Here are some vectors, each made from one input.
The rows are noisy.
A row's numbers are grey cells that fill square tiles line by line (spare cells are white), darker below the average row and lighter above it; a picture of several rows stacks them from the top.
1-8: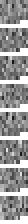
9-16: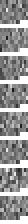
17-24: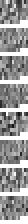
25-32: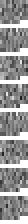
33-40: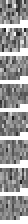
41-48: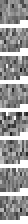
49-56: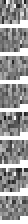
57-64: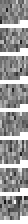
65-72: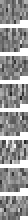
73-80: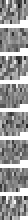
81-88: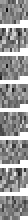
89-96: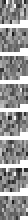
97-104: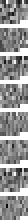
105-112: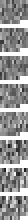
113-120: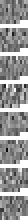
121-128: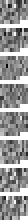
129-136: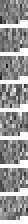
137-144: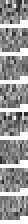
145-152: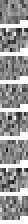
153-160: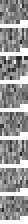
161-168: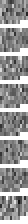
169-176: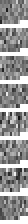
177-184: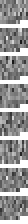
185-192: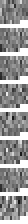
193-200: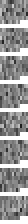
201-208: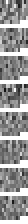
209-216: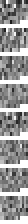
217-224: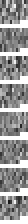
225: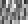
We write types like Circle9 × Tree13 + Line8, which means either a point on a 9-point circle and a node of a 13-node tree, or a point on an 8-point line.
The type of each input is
Bool × Bool × Bool × Bool × Bool + Line16.
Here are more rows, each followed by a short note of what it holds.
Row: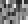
a point on a 16-point line
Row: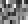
a point on a 16-point line
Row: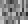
five true/false values
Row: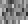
five true/false values
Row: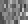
five true/false values
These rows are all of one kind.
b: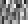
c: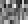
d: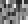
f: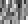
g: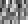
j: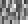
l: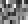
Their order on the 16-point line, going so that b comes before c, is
b, j, g, f, c, d, l.
